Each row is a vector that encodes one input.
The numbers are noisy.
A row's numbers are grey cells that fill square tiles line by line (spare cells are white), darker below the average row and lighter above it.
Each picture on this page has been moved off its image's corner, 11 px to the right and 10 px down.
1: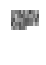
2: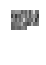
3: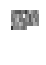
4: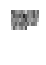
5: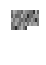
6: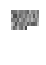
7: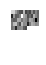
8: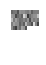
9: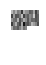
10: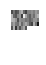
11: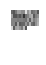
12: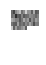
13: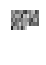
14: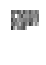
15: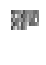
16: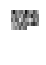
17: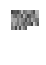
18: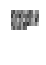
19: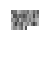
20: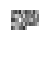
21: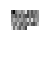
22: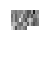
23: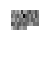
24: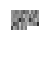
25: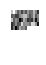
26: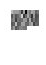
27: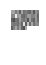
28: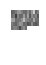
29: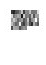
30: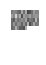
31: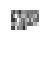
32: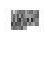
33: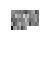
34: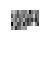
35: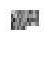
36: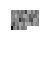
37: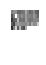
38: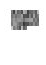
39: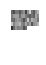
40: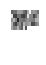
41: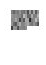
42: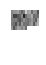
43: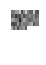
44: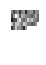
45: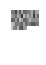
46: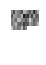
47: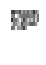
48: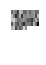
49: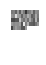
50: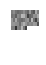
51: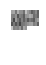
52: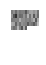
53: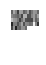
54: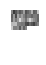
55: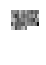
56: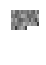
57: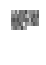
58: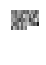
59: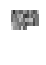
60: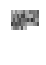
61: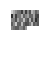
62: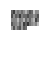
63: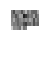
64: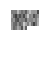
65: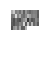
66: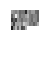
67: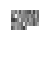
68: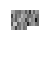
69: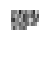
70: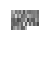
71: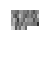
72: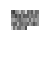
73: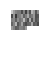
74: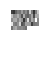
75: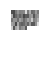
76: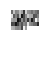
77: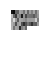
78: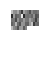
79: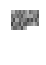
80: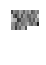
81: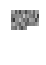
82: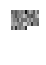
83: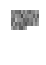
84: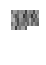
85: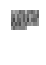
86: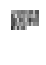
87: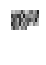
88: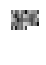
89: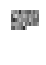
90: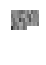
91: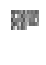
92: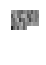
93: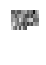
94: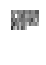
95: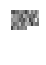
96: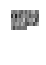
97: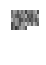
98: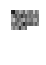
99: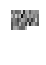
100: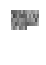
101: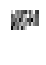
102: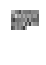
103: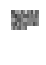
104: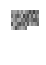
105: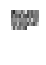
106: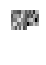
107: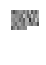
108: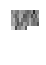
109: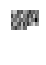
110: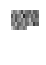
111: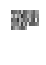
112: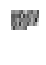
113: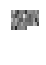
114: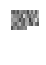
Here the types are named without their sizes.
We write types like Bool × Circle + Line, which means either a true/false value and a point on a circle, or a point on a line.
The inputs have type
Circle × Line × Line.
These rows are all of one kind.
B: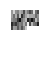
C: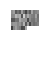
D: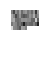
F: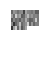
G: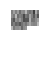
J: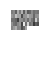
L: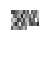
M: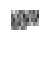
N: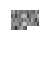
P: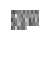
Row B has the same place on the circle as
C and J.
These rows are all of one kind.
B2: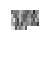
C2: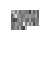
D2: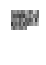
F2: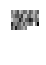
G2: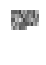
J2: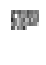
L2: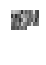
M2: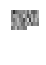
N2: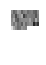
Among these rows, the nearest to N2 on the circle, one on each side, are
B2 and L2.
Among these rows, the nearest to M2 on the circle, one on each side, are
F2 and J2.
